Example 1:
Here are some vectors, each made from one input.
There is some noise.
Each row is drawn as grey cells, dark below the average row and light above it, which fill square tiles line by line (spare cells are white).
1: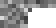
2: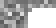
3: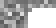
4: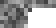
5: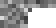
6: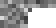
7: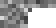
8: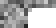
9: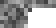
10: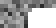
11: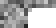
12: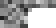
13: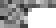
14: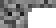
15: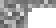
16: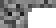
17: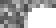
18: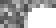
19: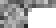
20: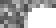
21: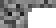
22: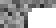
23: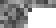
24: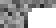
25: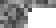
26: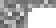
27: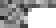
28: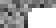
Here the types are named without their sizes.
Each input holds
three true/false values.
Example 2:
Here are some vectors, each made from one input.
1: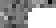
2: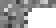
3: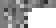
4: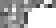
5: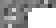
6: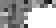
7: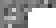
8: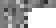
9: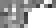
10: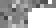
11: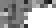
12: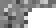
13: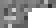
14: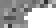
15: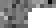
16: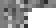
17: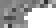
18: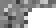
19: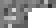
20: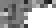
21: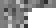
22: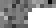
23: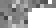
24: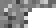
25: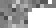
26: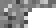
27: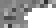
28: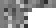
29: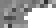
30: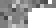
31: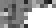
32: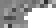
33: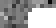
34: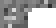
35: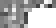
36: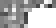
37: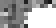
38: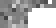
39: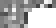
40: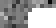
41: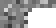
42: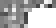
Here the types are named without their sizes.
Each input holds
three true/false values.
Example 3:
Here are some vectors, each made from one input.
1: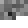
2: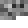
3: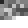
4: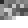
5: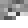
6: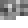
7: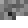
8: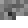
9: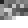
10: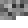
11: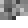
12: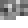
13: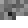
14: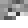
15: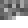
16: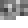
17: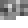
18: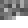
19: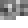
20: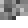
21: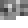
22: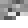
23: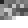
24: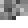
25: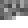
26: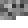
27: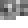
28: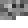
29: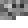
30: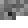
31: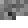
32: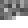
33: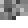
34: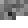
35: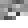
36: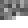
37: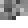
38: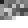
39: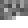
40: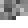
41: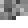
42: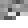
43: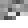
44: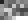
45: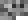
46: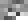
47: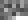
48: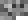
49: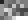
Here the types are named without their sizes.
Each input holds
a node of a tree.
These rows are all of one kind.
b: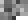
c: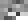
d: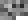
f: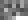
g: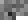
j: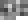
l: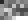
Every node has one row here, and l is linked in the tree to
f.
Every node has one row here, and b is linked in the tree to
c and g.
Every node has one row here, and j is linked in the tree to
d.
